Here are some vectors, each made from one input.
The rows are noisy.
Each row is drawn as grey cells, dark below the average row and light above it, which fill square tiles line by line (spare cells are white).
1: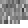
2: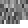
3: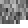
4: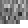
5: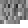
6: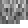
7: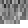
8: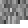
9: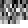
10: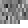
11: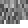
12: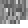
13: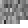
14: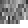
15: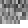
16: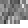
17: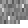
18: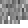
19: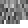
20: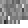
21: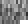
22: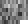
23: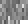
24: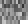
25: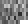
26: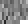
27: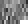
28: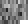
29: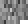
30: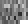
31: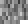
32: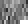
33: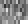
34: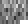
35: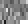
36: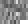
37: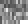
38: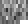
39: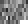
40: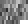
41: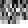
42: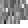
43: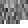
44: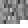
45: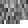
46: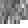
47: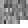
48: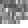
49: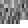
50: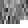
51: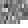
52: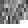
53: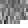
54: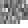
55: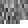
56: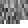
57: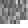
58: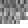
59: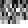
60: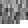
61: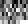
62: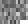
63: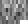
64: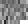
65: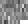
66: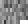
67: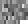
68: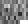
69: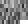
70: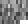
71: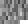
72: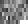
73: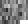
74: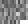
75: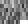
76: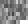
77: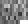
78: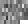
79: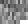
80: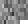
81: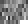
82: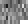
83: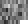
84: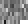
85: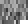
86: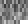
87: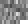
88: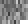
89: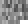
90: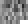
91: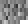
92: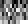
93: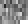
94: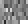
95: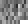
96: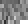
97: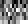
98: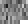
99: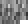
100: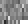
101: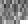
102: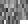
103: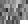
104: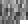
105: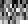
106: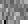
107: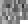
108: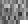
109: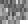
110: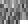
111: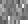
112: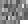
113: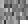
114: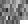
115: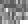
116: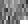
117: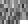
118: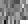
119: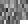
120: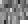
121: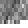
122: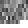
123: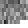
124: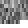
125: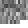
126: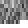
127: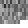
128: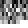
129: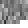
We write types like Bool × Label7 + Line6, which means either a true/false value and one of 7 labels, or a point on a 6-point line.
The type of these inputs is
List2(Circle10).
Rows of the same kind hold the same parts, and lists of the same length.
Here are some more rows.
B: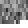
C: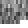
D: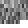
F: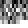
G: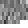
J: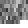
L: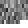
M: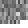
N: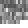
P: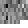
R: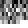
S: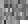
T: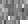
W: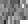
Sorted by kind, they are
B, C, D, J, L
F, R
G, M, N, P, S, T, W

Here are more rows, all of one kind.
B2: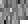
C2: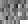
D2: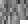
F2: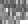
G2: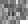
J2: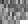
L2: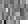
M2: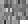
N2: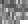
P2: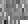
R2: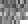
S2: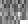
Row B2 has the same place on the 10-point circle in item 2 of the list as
C2, P2, R2 and S2.
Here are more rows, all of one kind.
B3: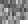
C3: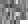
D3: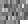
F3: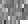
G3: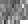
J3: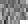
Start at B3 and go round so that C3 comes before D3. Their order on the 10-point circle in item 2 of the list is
B3, F3, C3, J3, G3, D3.
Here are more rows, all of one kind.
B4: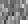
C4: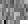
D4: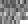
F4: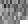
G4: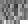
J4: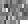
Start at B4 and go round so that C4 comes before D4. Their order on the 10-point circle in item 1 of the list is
B4, C4, D4, F4, G4, J4.
